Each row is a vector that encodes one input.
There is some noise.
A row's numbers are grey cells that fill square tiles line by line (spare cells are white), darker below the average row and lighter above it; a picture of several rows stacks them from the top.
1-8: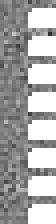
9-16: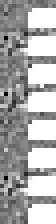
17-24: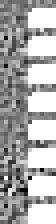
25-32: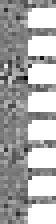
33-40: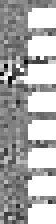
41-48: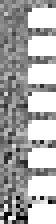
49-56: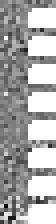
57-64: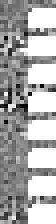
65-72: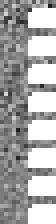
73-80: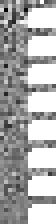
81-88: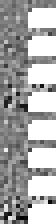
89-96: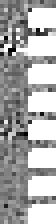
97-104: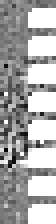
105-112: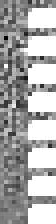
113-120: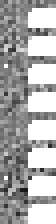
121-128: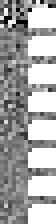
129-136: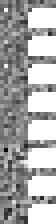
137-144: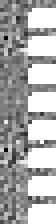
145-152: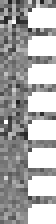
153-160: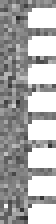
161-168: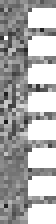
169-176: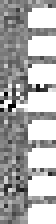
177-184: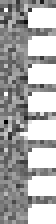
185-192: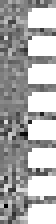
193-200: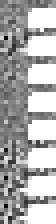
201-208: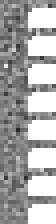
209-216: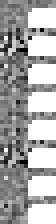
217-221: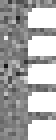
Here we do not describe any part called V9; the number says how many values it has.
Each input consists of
either a point on an 8-point circle and a true/false value, or a fixed value, or two values of V9.
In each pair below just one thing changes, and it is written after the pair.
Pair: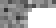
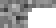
the place on the 8-point circle
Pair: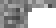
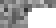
the place on the 8-point circle
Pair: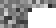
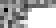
the true/false value
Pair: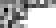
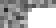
the place on the 8-point circle
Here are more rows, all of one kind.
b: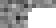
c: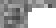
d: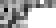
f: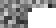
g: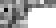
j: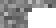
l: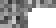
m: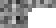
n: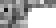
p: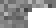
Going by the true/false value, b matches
l and m.
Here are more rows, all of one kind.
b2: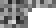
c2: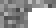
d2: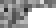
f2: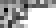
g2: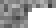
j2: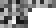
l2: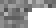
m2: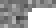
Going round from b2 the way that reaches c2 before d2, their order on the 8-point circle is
b2, c2, l2, d2, m2, j2, g2, f2.
